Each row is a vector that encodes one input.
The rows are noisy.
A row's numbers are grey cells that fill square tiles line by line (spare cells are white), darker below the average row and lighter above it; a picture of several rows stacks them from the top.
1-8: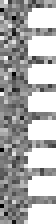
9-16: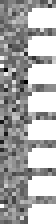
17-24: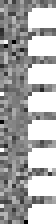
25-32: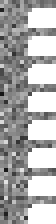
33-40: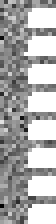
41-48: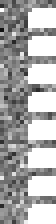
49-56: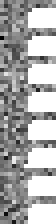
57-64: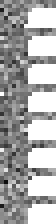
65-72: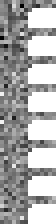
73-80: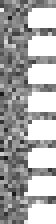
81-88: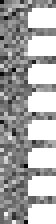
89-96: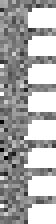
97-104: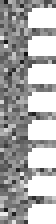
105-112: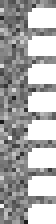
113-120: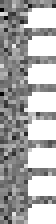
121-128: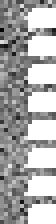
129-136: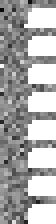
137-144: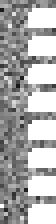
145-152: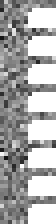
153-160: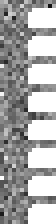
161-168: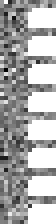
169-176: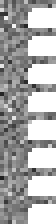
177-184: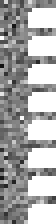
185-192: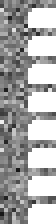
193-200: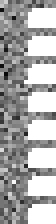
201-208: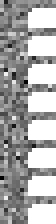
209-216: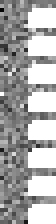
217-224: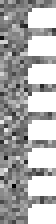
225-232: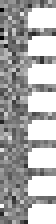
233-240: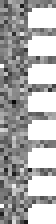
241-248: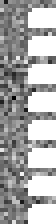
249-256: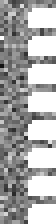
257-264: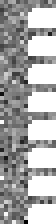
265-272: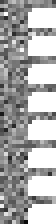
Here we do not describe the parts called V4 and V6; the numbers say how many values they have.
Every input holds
a point on an 11-point line, together with either a true/false value and a value of V6, or a value of V4.
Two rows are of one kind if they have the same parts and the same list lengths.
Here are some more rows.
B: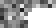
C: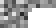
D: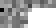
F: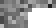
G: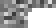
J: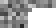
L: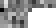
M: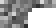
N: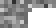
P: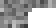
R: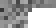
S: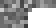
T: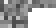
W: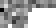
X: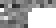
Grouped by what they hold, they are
B, D, F, G, J, L, R, T, W
C, M, N, P, S, X

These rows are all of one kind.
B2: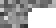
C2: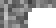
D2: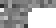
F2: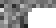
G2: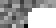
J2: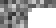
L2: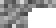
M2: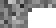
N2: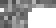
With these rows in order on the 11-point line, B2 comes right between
C2 and D2.
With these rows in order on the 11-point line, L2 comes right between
C2 and M2.
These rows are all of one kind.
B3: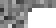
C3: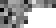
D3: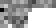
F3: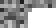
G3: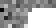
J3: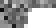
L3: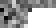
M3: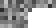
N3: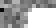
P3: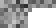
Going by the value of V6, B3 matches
F3, G3, L3 and P3.
